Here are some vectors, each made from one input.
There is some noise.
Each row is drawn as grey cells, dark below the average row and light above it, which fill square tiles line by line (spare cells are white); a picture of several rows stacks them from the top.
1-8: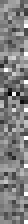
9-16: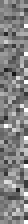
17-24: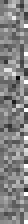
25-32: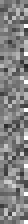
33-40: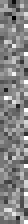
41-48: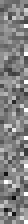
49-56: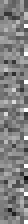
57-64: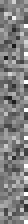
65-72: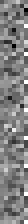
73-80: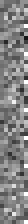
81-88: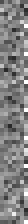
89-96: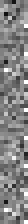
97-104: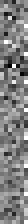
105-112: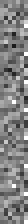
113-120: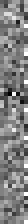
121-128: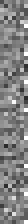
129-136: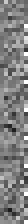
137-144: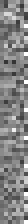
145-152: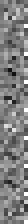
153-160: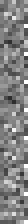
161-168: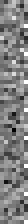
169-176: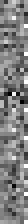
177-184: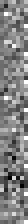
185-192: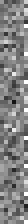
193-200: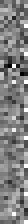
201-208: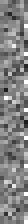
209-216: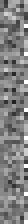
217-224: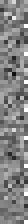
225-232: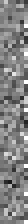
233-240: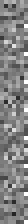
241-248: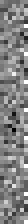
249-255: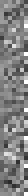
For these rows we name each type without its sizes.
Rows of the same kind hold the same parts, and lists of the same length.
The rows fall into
3 kinds.
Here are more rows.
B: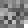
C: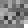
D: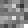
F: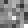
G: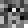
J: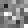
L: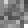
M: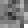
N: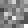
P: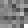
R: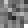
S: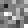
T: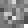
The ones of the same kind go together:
B, C, L, M, P, R
D, F, J, N, S, T
G

